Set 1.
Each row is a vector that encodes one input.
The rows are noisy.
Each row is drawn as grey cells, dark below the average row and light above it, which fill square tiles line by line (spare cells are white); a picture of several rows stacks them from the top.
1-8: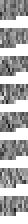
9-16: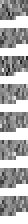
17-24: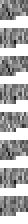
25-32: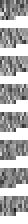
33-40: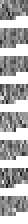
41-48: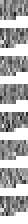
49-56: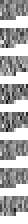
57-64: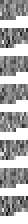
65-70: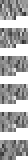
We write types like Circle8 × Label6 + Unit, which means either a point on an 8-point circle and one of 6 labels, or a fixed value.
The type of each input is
Bool × Line5.
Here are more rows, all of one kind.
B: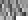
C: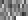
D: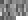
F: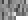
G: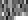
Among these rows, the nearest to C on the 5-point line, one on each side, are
B and F.
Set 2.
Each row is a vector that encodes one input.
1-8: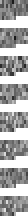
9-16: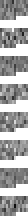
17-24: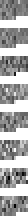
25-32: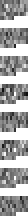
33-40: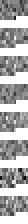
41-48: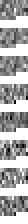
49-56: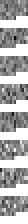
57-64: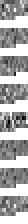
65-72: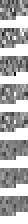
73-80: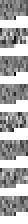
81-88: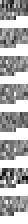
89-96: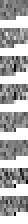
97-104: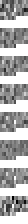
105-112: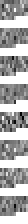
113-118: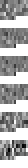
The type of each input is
List2(Line4 × Line4).
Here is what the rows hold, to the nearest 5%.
All of them are lists of up to two items, each a point on each of two 4-point lines: about 5% are empty, 35% hold one and 60% two.
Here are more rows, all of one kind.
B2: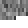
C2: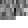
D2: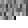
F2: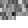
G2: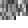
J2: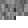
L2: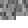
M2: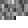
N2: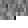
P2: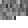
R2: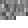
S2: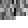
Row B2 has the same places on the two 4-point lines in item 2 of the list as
F2, G2 and P2.
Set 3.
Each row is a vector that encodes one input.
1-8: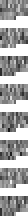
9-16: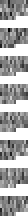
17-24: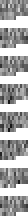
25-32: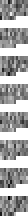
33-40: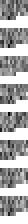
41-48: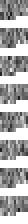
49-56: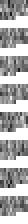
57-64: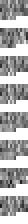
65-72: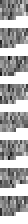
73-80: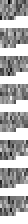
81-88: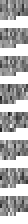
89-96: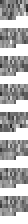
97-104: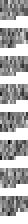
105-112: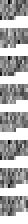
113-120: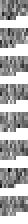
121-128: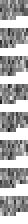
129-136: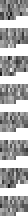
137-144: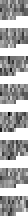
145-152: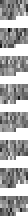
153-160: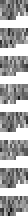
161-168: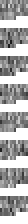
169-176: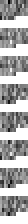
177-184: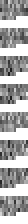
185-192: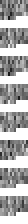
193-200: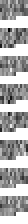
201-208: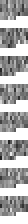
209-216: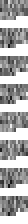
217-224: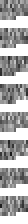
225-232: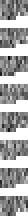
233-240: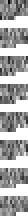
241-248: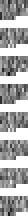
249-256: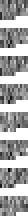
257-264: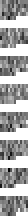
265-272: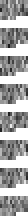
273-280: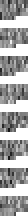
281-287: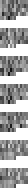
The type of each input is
Line14 + Line17.
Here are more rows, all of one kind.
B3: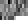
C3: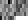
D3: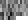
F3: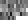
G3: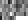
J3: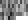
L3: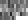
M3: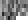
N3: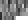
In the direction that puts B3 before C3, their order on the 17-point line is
M3, J3, D3, F3, L3, N3, B3, C3, G3.
